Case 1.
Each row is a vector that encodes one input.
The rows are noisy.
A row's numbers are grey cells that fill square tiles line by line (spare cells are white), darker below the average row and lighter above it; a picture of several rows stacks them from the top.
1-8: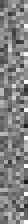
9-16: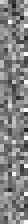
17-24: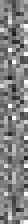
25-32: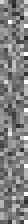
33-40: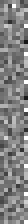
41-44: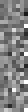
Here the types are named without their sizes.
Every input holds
a point on a line.
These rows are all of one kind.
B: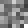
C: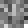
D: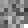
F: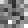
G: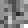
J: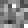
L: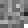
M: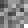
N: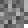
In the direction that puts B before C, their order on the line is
B, C, J, M, N, L, D, G, F.
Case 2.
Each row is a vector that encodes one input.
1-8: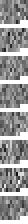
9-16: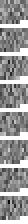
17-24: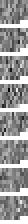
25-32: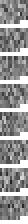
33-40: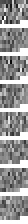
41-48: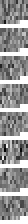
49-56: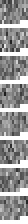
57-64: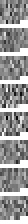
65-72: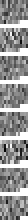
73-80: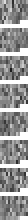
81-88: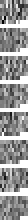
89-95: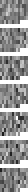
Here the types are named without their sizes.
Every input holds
three true/false values.
